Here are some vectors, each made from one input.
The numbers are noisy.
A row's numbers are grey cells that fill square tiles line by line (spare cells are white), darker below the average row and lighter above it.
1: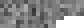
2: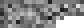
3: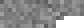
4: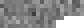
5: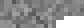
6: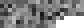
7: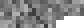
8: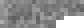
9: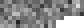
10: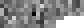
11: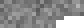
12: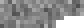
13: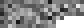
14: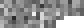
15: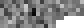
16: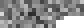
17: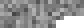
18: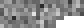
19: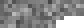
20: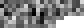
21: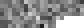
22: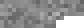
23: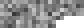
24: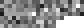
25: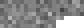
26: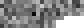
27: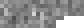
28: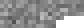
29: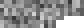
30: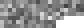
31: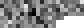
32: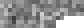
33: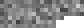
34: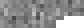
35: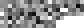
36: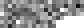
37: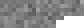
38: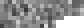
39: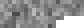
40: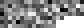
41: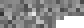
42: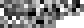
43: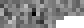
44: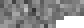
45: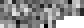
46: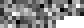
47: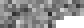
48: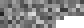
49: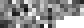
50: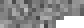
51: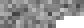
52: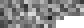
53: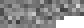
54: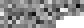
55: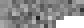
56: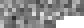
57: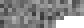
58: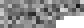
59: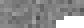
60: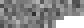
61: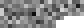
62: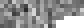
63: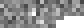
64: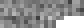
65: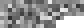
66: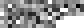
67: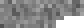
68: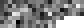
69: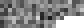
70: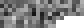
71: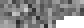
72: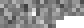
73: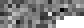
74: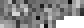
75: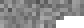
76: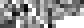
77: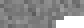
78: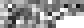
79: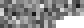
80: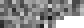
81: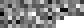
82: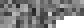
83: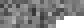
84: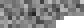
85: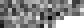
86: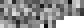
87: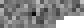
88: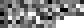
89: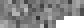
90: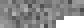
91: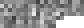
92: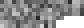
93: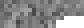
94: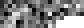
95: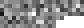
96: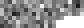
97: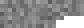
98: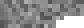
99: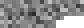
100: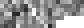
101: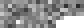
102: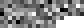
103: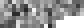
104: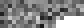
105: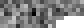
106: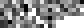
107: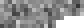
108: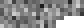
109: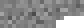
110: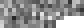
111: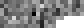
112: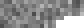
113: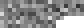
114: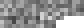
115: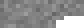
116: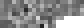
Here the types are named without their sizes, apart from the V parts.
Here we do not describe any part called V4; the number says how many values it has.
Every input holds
a value of V4, together with a list of points on a line.
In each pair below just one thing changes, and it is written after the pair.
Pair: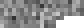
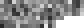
the value of V4
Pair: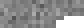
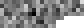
the place on the line in item 1 of the list
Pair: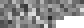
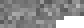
the place on the line in item 1 of the list
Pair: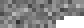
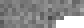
the value of V4
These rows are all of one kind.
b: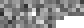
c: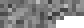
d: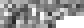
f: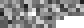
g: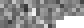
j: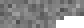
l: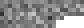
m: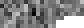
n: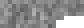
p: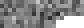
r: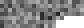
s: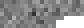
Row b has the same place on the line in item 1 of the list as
c, n, p and s.
